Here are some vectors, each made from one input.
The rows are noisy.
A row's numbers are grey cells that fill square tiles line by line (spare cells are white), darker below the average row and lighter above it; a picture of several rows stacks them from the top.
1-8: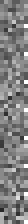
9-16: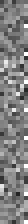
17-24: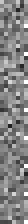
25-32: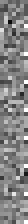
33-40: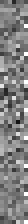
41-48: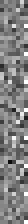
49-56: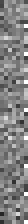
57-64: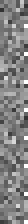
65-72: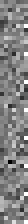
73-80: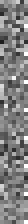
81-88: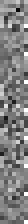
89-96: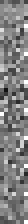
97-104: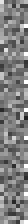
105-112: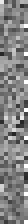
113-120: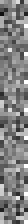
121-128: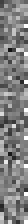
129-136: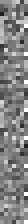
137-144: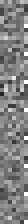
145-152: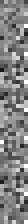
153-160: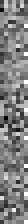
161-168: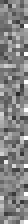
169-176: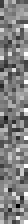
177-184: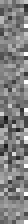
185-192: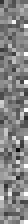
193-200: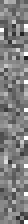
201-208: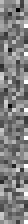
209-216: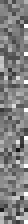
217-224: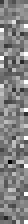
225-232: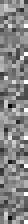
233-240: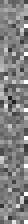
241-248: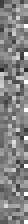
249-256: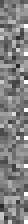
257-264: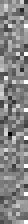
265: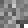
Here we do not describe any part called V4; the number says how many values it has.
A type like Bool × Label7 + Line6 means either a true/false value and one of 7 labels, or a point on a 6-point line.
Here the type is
Bool × Bool × Bool × Bool + (Tree13 + Unit) × V4.
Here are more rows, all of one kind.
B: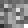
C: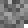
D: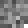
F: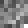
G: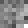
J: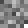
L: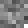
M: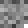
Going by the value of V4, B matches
D and F.
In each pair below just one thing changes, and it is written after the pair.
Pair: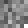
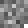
the node of the tree
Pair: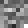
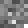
the value of V4
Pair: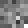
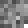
the node of the tree
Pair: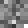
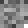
the value of V4
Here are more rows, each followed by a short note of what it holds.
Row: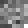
a value of V4
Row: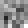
four true/false values
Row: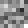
four true/false values
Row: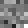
a node of a 13-node tree and a value of V4
